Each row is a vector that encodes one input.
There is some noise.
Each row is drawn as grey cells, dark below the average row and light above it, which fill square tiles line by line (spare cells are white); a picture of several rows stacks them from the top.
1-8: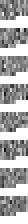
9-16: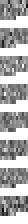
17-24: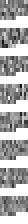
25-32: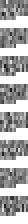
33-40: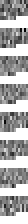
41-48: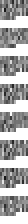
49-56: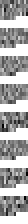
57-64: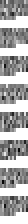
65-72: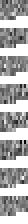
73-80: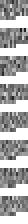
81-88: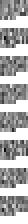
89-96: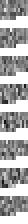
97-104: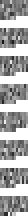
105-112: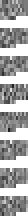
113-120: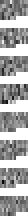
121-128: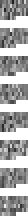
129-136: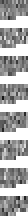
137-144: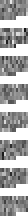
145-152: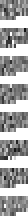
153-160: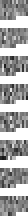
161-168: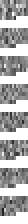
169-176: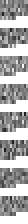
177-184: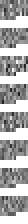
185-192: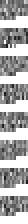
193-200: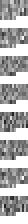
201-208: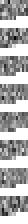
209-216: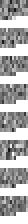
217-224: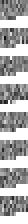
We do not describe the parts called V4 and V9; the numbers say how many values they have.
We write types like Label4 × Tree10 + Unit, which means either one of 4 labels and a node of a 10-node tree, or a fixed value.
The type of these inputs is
(Bool × Bool × Bool + Tree8) × Label8 × V4 + V9 × V9.
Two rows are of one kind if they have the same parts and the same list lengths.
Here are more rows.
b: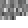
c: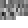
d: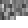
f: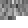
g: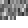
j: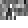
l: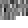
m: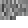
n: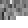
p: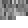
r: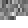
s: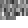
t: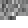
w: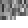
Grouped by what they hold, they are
b, m, r, s, t
c, d, f, l, n, p
g, j, w

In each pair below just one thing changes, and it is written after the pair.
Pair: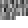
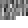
the node of the tree
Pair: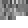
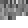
the label
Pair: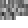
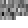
the node of the tree
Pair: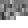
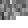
the label
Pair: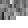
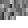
the label
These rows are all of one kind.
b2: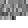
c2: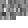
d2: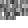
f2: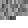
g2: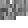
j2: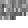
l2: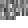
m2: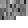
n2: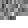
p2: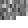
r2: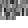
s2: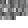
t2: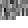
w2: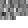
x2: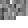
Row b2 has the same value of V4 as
c2, j2, s2 and w2.
